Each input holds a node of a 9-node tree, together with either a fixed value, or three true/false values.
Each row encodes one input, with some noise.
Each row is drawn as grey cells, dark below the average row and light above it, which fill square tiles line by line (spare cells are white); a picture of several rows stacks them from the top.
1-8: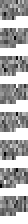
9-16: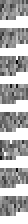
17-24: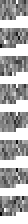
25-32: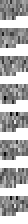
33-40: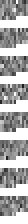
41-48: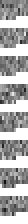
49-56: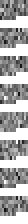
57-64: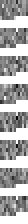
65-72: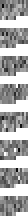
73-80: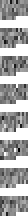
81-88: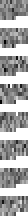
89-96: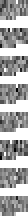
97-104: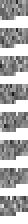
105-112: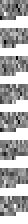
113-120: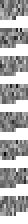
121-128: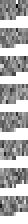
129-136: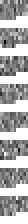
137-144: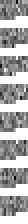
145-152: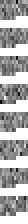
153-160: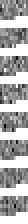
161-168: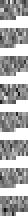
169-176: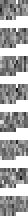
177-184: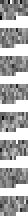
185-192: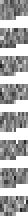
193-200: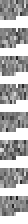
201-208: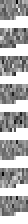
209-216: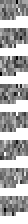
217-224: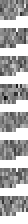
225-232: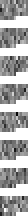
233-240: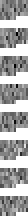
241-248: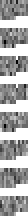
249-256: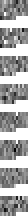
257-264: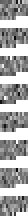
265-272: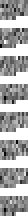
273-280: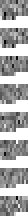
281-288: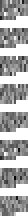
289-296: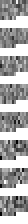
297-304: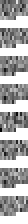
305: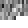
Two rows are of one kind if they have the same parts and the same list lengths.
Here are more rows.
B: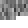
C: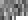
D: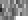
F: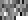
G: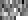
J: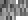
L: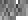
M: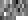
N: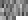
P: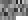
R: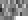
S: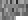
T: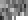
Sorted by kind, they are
B, C, F, G, J, L, M, N, T
D, P, R, S

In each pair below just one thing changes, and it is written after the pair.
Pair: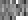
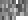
the node of the tree
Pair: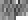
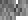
one of the three true/false values
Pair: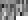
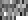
one of the three true/false values
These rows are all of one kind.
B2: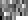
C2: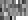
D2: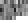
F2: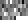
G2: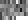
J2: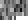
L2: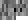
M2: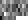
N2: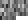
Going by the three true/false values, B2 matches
M2 and N2.
